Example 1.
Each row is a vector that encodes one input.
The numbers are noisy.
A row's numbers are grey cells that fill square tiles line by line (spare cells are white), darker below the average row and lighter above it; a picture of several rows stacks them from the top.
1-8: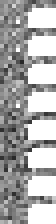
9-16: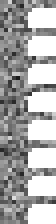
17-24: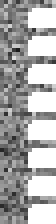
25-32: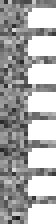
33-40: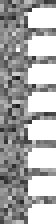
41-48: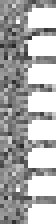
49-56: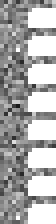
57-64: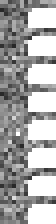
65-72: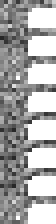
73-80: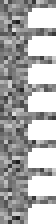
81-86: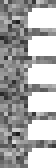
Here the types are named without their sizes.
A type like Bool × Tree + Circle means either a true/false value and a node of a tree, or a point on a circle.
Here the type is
Label.
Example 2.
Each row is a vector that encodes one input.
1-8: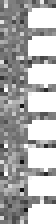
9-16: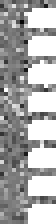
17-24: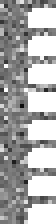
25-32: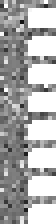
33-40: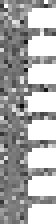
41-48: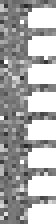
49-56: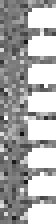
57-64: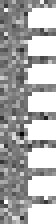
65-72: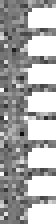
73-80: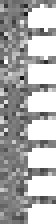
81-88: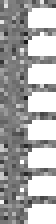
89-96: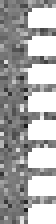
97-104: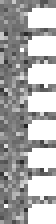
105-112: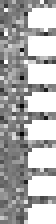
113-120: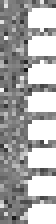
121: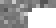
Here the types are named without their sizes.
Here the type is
Line × Line.
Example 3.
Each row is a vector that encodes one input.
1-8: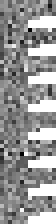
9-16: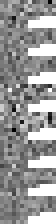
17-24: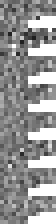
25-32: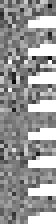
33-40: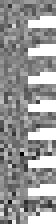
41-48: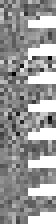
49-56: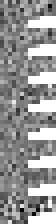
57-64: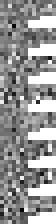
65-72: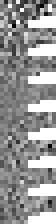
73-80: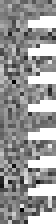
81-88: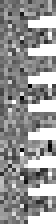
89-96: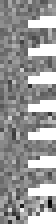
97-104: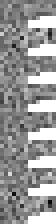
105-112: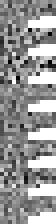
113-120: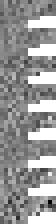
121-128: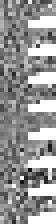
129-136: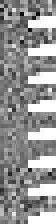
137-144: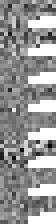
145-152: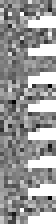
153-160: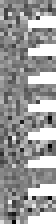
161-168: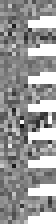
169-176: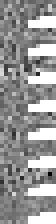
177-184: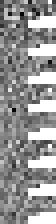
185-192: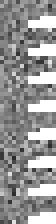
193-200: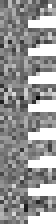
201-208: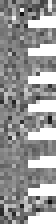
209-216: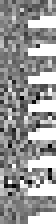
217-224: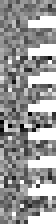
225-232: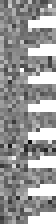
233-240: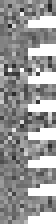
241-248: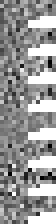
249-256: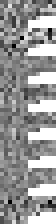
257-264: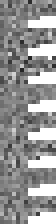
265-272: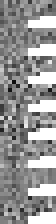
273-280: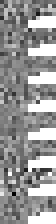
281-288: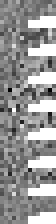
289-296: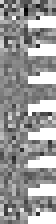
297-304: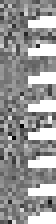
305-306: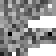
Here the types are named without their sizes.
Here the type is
Circle.
